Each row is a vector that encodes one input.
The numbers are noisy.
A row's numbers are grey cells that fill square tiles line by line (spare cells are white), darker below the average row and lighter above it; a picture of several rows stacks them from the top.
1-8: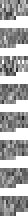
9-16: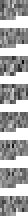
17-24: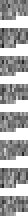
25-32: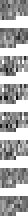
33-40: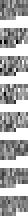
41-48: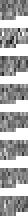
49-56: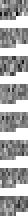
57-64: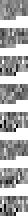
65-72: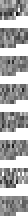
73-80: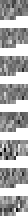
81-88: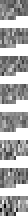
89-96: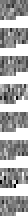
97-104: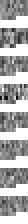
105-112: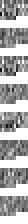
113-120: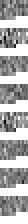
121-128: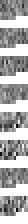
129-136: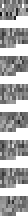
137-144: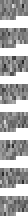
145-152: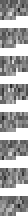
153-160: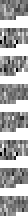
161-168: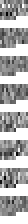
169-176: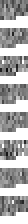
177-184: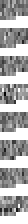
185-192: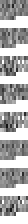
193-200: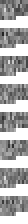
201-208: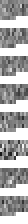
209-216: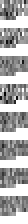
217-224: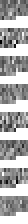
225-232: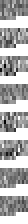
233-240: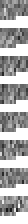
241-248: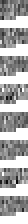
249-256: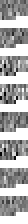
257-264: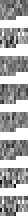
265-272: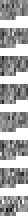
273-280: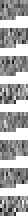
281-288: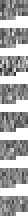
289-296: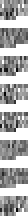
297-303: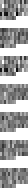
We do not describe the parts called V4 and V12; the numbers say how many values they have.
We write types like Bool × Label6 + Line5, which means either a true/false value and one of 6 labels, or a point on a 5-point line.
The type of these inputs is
Circle6 × (Line7 + V4 × V12).
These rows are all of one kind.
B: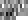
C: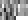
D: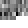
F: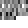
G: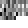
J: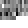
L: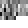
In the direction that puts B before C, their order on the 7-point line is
D, J, B, F, C, L, G.
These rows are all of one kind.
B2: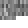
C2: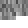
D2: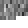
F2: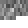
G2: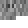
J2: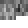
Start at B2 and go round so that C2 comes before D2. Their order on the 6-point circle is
B2, C2, G2, F2, J2, D2.
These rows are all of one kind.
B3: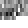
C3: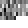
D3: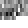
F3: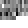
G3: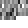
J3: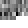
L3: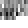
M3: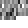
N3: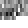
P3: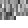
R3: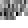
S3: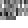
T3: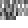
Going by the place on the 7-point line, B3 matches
D3, F3, L3 and N3.
